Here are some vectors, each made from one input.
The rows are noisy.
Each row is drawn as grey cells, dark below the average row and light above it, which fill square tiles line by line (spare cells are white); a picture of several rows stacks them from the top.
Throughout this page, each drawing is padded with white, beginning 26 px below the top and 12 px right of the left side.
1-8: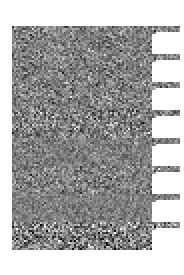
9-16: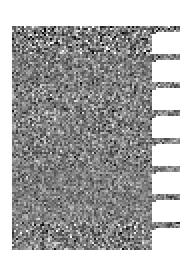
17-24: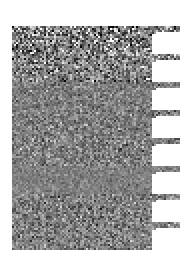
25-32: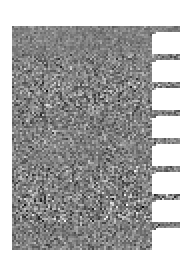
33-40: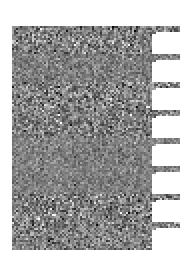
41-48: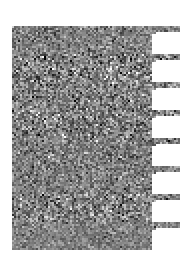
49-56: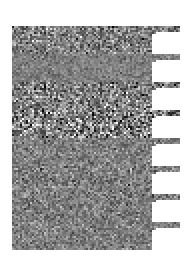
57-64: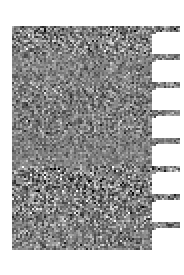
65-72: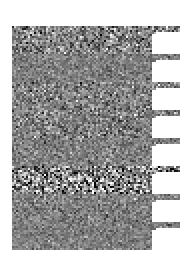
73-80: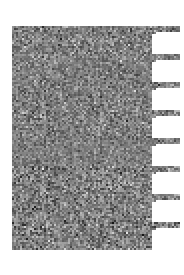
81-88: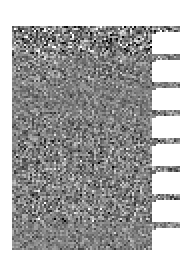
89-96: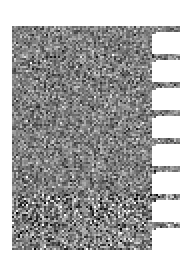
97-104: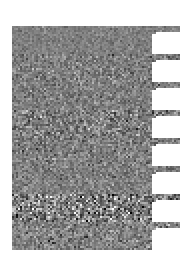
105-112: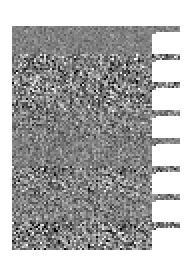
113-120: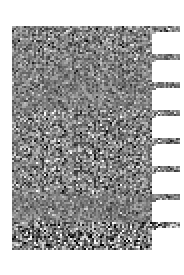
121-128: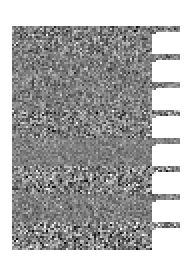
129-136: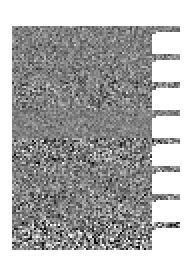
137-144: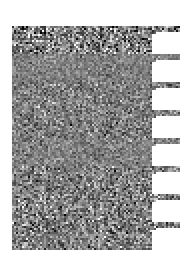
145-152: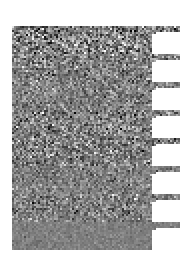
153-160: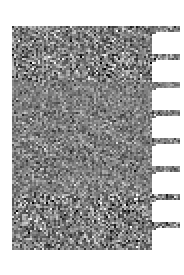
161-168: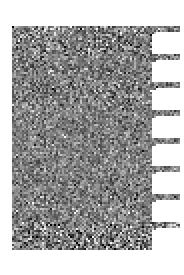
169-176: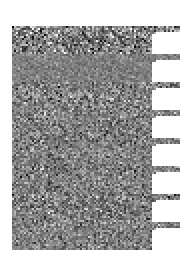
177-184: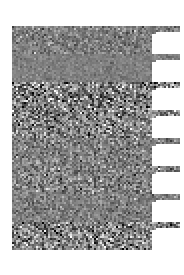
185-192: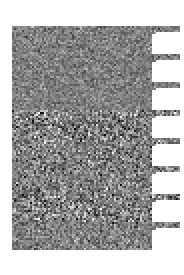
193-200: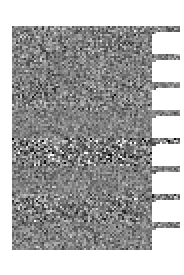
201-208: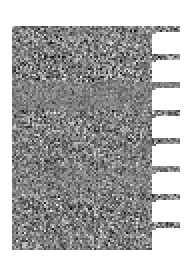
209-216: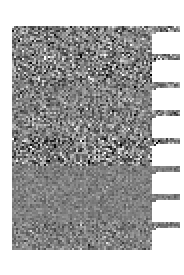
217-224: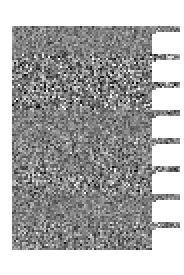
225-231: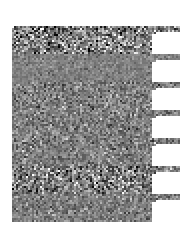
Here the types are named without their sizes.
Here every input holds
a point on a line, together with a list of items, each either a point on a circle, or a label.
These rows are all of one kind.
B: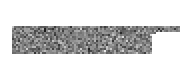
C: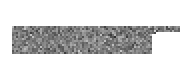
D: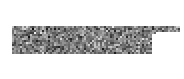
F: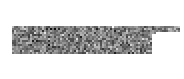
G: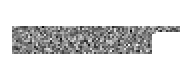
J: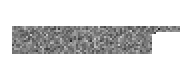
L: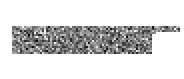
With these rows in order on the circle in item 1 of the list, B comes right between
D and L.
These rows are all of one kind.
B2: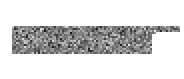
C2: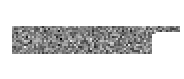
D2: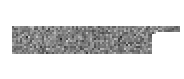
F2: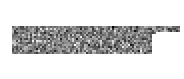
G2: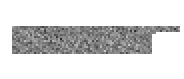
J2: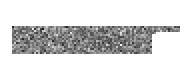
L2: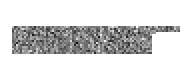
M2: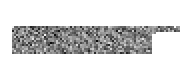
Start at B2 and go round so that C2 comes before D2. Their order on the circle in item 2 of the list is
B2, C2, D2, M2, L2, J2, F2, G2.
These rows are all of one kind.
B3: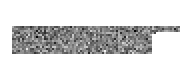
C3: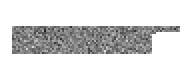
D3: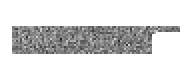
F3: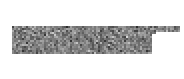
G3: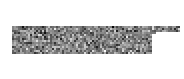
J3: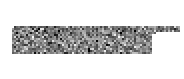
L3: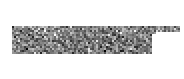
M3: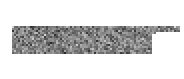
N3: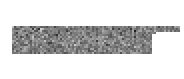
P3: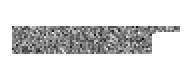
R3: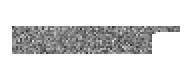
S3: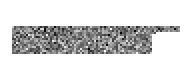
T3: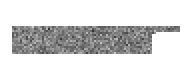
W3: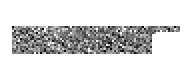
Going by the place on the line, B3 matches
G3, N3 and R3.
